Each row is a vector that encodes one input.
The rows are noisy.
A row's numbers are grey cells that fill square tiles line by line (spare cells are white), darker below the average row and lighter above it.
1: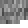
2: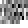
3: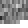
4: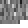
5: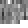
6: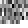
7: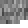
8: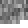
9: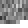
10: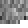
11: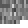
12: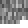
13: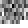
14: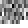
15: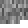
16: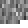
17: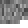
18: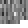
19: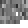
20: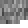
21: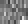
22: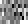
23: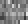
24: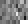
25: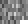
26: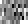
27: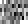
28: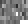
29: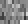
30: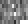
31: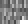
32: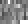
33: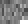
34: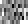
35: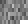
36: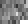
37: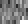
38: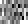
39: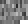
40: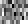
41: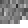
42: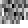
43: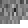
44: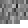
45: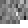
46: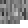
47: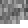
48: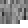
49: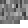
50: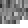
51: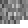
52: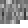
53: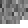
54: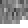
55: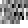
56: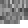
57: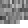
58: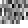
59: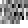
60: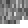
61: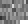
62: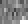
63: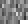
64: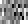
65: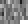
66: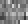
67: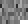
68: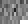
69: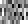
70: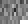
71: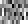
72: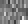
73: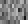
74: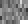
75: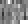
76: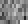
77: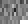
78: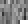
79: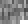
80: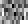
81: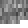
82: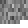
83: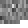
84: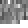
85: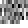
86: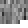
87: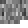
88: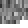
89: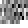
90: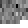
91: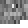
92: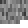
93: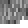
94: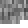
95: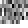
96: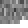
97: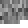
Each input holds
either a point on each of four 4-point lines, or a point on a 5-point line and four true/false values.
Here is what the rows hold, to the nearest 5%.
About 20% of them hold a point on each of four 4-point lines. The rest hold a point on a 5-point line and four true/false values.
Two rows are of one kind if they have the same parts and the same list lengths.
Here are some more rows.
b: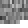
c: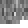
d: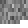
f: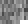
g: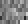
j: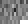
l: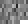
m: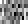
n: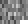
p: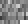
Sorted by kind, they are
b, c, d, f, g, j, l, n, p
m

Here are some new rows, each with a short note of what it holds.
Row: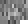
a point on a 5-point line and four true/false values
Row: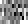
a point on each of four 4-point lines
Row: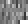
a point on a 5-point line and four true/false values
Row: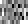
a point on each of four 4-point lines
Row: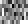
a point on each of four 4-point lines
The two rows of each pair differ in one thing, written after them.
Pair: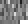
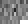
one of the four true/false values
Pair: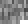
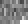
one of the four true/false values
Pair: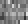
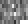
one of the four true/false values
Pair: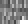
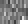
one of the four true/false values
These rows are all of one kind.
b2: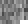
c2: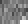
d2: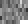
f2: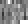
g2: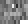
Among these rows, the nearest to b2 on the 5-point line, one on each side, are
c2 and d2.
